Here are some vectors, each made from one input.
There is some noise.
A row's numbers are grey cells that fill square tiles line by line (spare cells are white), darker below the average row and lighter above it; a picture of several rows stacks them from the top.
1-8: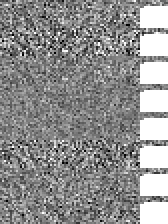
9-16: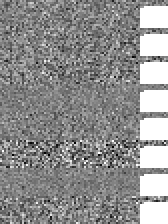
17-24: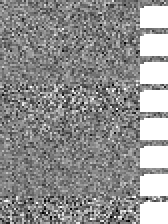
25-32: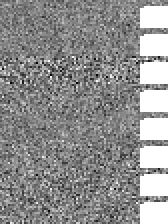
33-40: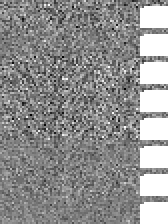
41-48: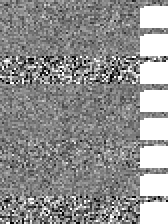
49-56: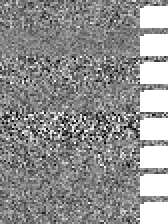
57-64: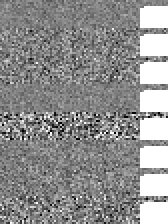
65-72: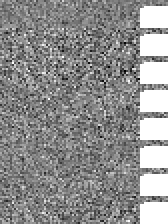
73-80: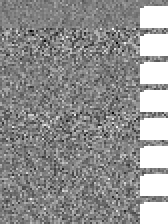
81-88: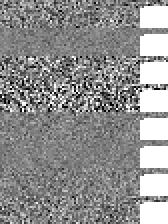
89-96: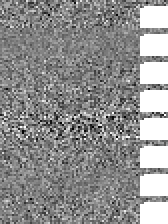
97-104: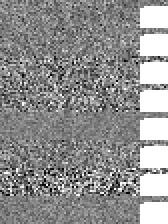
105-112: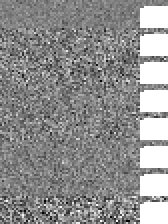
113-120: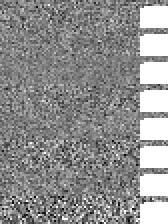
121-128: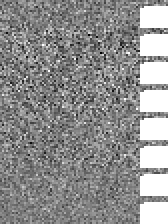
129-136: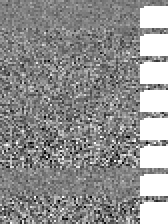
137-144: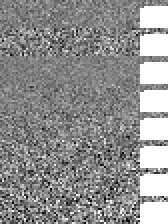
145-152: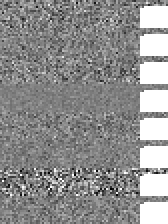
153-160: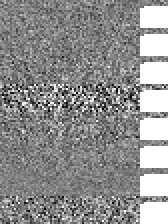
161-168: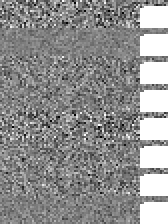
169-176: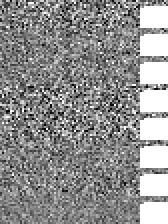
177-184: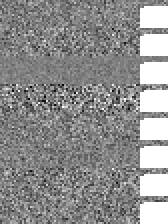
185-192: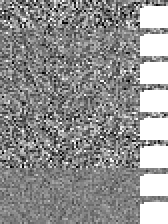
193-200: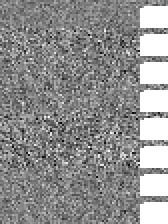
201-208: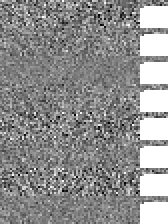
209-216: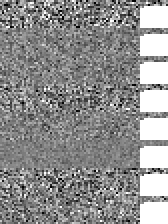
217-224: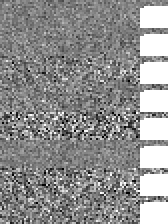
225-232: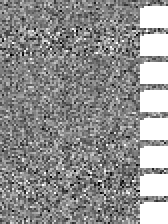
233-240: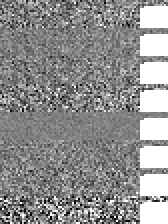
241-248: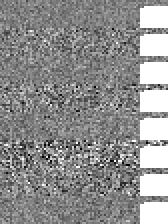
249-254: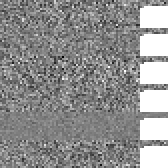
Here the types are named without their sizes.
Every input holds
a point on a circle and a true/false value.
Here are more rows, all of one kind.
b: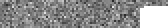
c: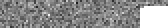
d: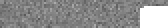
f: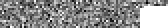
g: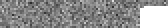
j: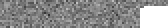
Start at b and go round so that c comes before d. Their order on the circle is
b, g, c, j, f, d.
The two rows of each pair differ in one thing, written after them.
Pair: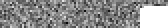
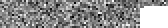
the true/false value
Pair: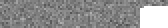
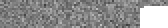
the place on the circle
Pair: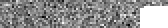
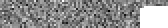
the true/false value
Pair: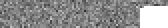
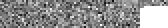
the place on the circle
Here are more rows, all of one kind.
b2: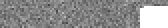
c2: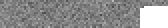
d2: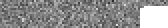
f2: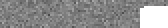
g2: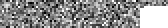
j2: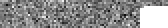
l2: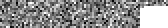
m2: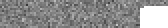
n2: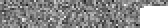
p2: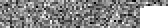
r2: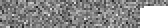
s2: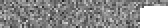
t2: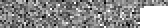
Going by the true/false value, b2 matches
j2 and t2.
